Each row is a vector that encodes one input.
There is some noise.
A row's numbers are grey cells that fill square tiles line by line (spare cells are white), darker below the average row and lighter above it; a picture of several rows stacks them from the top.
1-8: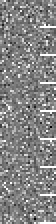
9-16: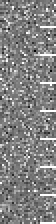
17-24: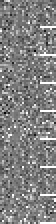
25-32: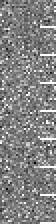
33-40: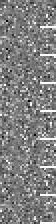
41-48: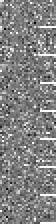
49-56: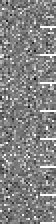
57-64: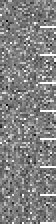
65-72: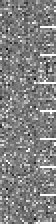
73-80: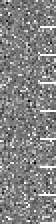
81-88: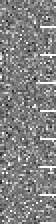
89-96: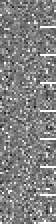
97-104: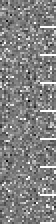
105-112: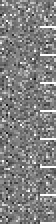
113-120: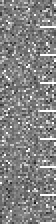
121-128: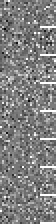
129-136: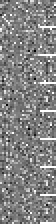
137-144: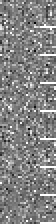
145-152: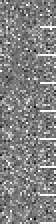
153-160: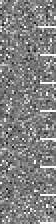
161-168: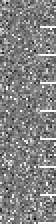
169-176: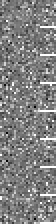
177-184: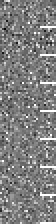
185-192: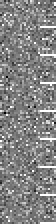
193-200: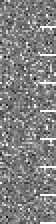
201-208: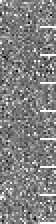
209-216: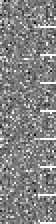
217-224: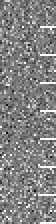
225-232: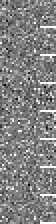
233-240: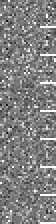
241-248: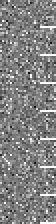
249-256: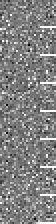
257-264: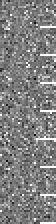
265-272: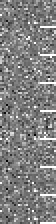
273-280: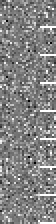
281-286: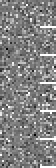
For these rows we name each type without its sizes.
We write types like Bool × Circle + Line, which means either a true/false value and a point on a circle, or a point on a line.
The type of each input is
(Bool × Bool × Bool + Line) × Label × Line + List(Circle).
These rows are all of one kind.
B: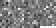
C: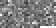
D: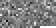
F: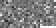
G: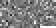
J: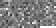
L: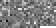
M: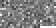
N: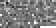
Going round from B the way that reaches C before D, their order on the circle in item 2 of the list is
B, F, L, J, C, N, M, D, G.
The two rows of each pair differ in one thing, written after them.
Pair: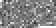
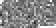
the label
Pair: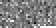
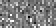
one of the three true/false values
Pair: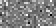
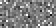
one of the three true/false values
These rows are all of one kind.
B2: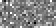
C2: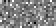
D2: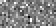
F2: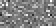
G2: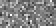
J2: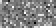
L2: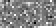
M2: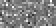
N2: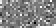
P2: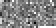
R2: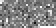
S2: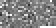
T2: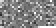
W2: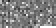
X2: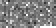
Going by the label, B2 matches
J2, L2, W2 and X2.
